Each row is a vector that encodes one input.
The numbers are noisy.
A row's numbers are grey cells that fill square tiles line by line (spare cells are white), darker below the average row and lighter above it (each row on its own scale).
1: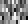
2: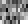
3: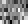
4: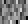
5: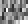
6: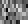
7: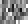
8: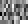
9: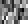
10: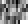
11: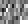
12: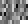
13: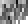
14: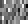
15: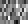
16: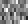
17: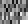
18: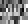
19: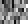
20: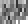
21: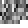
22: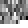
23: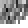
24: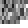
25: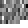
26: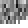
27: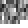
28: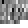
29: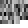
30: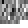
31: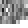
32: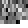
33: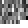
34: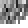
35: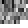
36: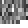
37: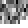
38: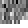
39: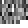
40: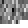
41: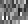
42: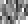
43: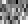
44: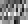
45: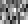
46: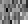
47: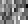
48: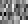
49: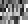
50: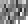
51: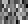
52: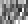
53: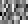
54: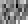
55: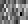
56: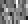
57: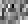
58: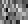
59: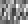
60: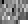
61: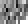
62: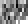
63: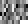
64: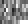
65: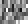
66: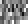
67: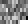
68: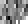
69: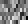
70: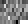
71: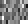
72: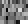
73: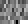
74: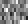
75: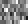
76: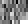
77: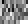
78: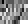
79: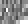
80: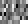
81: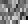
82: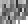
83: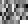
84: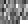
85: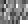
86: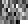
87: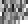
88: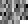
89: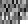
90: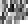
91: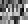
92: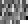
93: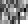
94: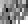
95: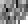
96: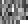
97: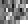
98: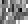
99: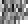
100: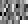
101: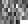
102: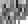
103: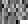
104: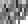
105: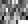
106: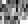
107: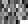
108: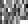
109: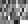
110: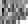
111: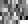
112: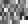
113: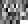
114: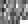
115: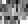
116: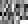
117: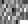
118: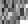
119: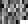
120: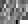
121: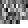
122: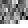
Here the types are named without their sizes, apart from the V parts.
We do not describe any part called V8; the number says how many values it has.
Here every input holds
a value of V8, together with either a label, or a point on a line.
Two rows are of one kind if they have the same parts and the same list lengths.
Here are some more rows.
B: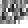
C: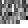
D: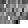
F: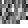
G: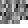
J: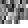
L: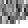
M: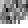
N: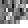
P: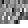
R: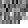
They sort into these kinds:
B, D, J, N, P
C, F, G, L, M, R

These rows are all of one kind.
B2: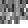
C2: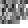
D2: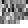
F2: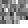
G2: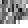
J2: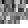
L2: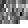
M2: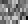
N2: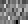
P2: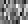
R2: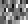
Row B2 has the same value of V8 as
C2, J2 and R2.
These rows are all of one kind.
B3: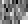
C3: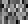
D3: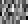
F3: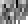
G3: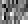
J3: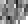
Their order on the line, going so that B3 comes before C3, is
D3, J3, B3, F3, G3, C3.
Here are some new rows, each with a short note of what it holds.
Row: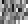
a label and a value of V8
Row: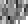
a point on a line and a value of V8
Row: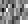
a label and a value of V8
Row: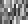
a point on a line and a value of V8
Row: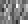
a label and a value of V8
